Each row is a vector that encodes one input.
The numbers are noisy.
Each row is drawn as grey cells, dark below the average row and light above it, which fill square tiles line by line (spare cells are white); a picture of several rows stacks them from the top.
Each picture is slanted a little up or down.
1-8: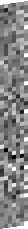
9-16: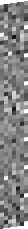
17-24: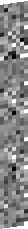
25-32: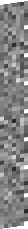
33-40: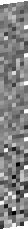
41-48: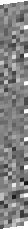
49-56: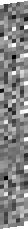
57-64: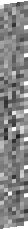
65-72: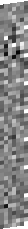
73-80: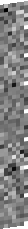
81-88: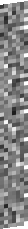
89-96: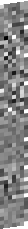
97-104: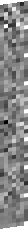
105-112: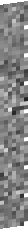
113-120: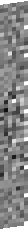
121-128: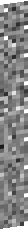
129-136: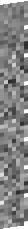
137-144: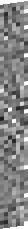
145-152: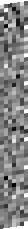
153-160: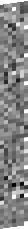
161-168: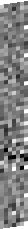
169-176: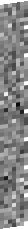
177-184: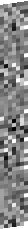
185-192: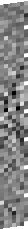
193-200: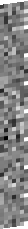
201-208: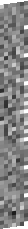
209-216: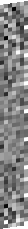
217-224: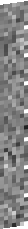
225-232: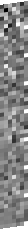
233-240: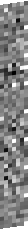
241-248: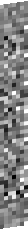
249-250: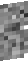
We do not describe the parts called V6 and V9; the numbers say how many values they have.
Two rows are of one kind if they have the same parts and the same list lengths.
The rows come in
3 kinds.
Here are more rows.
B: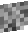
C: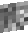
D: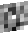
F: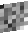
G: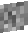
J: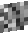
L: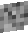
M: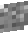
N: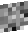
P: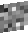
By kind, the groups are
B, G, L, M, N
C, D, F
J, P

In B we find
a point on an 8-point line and a value of V9.
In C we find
a point on a 5-point line.
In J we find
a value of V6 and a value of V9.
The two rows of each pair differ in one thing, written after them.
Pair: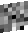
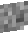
the value of V6
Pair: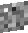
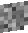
the value of V9
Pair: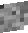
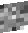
the value of V6
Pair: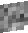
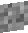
the value of V9
